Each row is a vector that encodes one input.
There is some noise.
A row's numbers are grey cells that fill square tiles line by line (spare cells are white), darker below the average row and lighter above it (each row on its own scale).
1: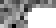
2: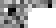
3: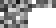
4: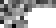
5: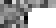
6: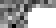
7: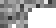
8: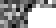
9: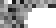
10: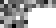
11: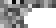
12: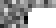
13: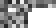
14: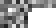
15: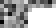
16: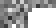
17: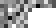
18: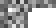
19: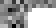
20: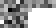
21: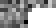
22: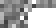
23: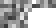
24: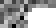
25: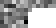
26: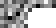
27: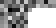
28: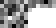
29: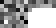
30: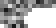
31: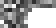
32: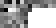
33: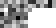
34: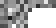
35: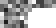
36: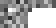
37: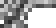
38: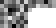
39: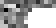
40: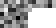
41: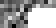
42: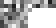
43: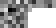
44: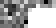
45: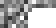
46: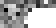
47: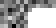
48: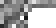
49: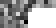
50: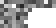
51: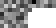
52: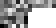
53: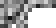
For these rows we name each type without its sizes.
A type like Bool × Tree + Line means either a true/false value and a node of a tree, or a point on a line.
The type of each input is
Bool × Line.
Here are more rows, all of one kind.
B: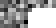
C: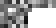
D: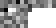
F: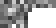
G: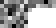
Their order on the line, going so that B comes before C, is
G, D, B, C, F.
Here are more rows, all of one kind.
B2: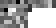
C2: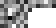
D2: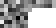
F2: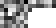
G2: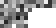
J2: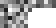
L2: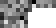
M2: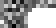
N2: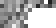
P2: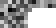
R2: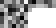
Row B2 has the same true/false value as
L2 and R2.
